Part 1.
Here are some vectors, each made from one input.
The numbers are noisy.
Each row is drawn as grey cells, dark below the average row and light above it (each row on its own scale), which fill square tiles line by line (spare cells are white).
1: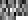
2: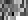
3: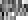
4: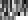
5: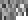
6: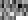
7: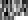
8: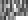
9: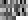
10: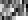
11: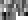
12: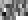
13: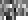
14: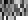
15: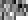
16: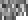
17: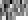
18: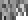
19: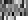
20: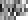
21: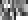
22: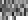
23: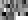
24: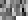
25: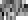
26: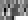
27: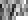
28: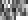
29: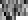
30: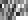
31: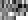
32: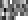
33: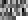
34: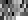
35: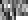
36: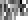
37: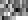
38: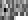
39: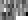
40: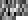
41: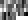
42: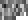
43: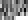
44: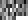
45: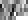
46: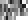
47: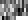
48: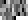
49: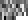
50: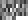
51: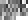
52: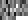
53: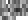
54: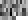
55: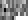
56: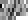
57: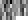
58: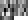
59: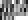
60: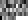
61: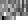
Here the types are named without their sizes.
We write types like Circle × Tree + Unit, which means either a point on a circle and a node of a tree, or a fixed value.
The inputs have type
Label.
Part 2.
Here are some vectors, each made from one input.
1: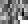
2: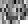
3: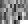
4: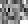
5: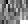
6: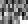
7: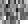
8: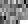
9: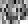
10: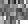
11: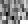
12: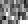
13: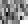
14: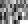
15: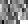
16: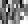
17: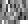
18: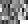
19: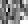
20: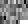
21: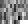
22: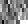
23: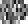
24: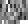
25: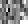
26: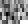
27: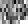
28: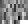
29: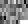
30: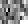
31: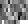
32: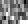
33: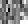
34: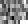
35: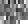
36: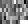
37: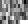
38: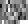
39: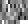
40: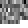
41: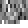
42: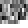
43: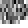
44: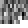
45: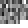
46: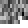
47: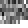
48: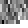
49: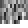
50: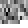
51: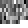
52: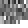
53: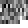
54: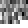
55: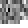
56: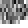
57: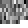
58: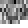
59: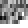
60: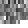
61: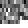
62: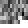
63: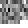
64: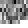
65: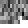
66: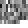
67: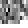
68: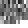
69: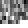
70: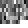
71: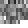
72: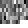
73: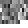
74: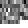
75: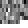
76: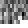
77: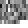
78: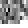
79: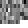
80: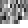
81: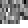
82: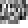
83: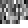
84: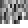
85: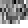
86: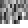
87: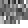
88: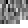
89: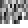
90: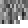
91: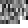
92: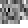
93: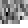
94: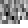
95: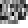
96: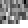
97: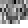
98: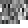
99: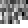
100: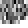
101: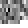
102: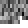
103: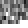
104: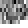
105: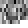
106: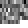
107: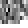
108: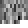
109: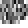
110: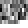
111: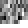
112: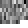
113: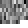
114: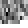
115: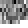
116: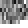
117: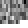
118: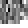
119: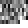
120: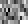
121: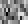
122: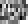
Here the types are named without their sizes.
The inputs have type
Bool × Bool × Bool × Bool.
